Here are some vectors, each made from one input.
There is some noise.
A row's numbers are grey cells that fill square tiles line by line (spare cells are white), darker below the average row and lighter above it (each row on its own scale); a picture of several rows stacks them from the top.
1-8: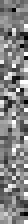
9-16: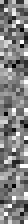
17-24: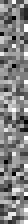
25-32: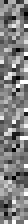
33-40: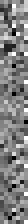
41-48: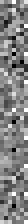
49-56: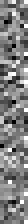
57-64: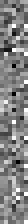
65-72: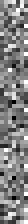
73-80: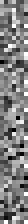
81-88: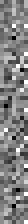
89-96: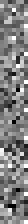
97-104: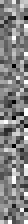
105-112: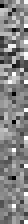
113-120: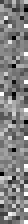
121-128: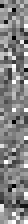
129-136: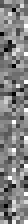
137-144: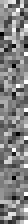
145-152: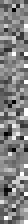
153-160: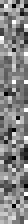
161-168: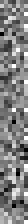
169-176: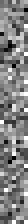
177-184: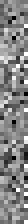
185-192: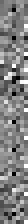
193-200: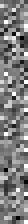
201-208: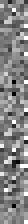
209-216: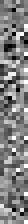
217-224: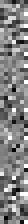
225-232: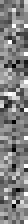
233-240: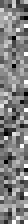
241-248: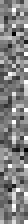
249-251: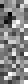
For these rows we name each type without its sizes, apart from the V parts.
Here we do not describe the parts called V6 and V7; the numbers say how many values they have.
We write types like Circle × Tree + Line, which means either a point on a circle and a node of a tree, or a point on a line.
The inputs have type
(Label + Tree) × (Line + V7) + V6.
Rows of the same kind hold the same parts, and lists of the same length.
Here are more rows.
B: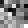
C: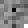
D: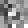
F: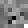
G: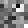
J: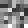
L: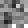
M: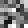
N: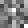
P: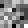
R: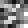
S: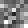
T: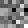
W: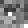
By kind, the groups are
B, C, W
D, F, G
J, P, T
L, M, N
R, S

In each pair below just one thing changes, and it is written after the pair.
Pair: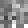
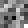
the label
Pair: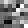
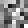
the value of V7
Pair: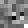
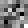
the label
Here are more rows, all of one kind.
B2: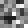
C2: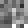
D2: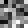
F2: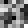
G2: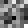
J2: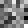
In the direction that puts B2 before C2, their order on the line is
B2, C2, D2, F2, G2, J2.
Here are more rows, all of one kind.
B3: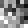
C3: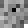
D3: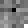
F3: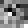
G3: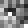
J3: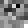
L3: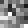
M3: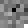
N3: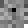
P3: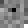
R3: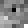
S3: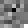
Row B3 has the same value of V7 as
C3, G3, L3 and R3.
